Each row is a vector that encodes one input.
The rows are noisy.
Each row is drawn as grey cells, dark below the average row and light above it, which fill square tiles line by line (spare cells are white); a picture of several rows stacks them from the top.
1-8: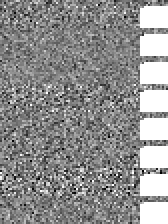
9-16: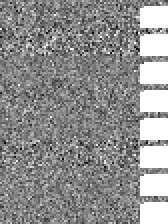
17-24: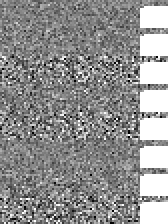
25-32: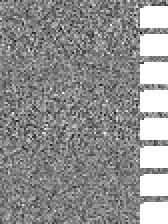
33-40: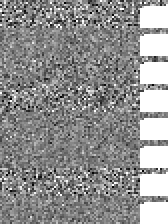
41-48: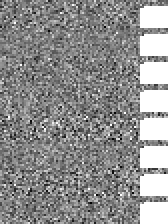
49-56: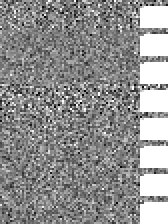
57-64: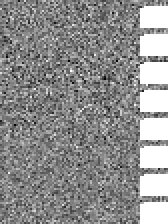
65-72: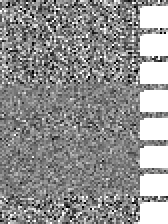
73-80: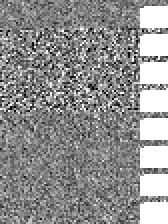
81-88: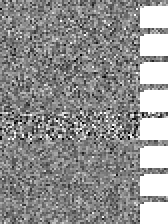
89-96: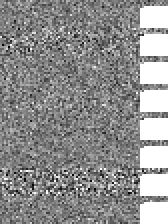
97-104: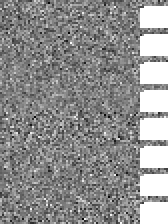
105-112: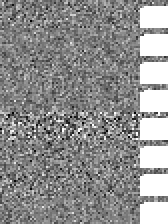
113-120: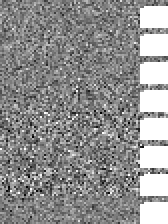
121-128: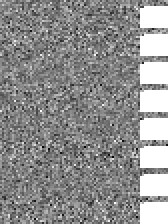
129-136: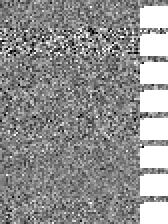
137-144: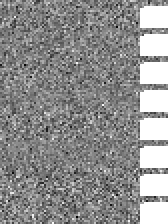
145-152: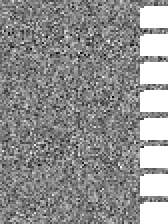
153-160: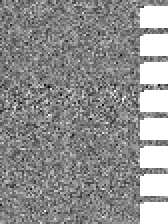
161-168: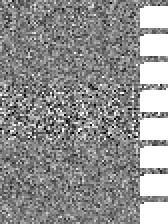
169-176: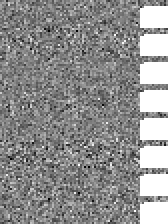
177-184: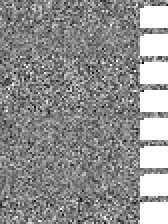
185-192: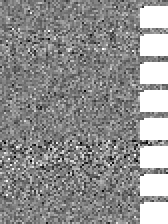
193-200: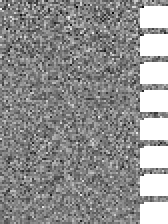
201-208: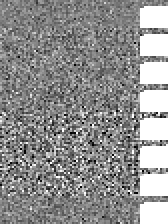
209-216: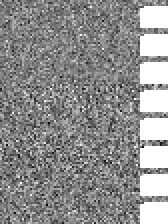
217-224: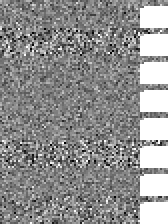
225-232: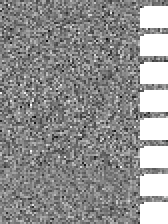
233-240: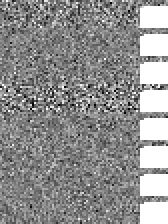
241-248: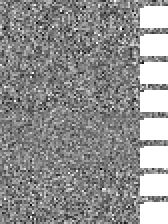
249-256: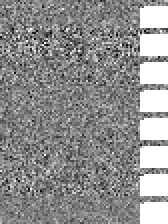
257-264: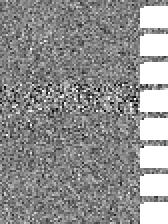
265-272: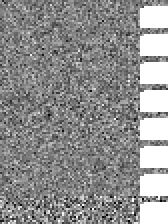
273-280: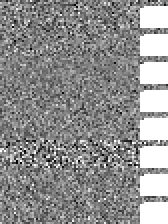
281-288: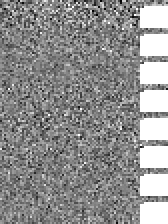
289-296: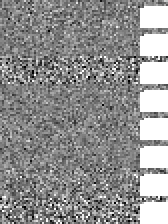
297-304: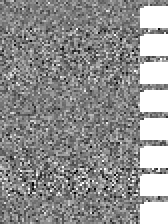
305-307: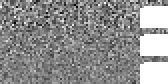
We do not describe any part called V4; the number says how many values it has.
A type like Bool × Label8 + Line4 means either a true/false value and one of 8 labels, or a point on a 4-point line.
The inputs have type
(Circle13 + Unit) × Line8 × V4 + Line5.
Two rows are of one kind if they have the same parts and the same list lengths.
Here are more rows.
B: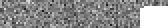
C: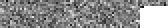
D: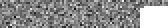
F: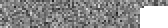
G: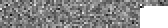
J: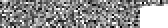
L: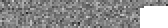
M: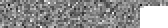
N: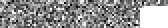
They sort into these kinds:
B, G, L
C, D, F, M
J, N

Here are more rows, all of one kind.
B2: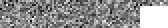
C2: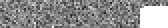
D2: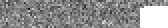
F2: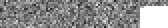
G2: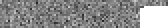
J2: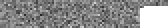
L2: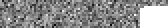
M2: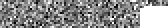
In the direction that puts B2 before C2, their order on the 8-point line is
M2, L2, G2, F2, J2, D2, B2, C2.
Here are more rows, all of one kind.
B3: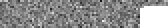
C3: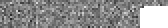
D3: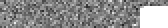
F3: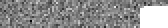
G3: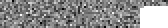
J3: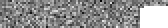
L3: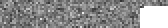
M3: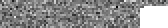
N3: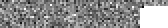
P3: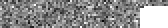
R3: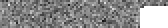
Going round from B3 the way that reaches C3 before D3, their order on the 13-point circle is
B3, L3, G3, F3, C3, M3, P3, R3, D3, N3, J3.
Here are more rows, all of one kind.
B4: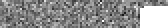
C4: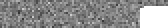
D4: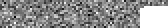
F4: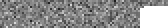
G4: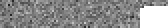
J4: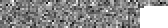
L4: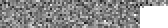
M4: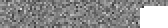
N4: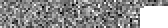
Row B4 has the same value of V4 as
D4, F4 and N4.
